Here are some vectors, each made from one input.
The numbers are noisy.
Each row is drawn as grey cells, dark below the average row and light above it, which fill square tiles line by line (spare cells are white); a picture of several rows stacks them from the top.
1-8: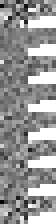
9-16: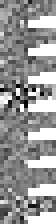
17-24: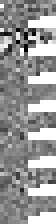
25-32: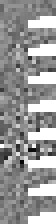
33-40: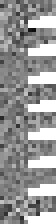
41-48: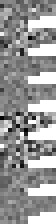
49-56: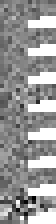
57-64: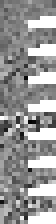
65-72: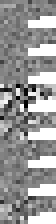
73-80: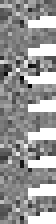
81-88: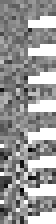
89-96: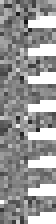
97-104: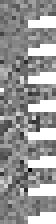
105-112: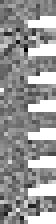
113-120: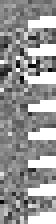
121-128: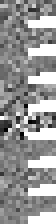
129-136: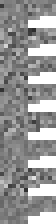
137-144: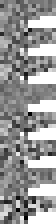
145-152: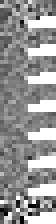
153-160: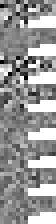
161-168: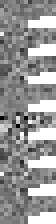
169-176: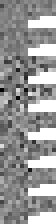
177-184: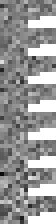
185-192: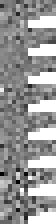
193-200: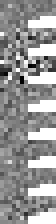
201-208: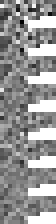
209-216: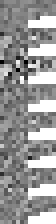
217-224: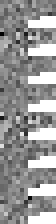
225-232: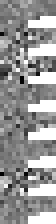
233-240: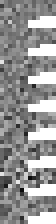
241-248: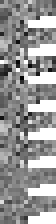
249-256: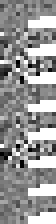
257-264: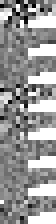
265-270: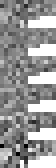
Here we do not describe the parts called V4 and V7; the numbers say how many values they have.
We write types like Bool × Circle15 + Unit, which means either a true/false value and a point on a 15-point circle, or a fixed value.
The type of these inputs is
Circle6 × (Line6 × (Line11 + V7) + V4).
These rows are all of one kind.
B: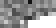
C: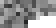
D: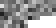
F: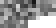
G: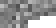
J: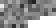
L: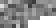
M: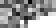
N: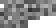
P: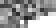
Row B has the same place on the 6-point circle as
J, M and N.
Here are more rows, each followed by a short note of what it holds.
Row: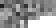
a point on a 6-point circle, a point on a 6-point line and a point on an 11-point line
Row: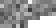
a point on a 6-point circle and a value of V4
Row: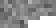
a point on a 6-point circle, a point on a 6-point line and a point on an 11-point line
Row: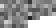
a point on a 6-point circle and a value of V4
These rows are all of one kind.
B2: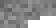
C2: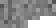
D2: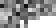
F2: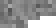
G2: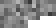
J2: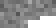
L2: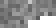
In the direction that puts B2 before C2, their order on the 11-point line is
L2, D2, J2, B2, G2, F2, C2.
